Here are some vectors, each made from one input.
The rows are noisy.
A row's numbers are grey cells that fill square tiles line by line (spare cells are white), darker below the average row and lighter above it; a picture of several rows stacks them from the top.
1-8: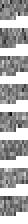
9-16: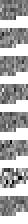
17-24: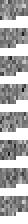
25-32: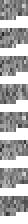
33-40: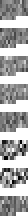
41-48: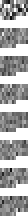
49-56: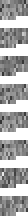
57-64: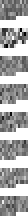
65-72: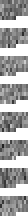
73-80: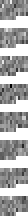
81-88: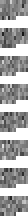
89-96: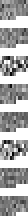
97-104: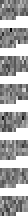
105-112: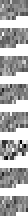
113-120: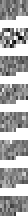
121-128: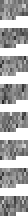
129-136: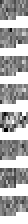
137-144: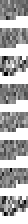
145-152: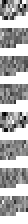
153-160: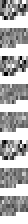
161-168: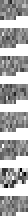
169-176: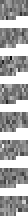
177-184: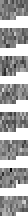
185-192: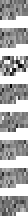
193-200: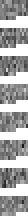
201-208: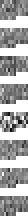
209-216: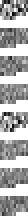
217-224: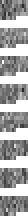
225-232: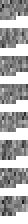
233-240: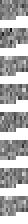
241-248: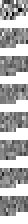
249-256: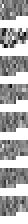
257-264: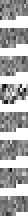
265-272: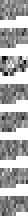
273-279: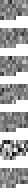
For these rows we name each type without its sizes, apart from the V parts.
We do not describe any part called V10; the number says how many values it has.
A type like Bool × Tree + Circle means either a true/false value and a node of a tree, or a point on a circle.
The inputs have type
Bool × Bool × Bool × Bool × List(V10) + Label + Line.
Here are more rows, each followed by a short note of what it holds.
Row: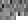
four true/false values, together with the empty list
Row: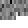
four true/false values, together with the empty list
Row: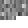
four true/false values, together with the empty list
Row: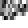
a label
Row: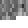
four true/false values, together with a list of one item
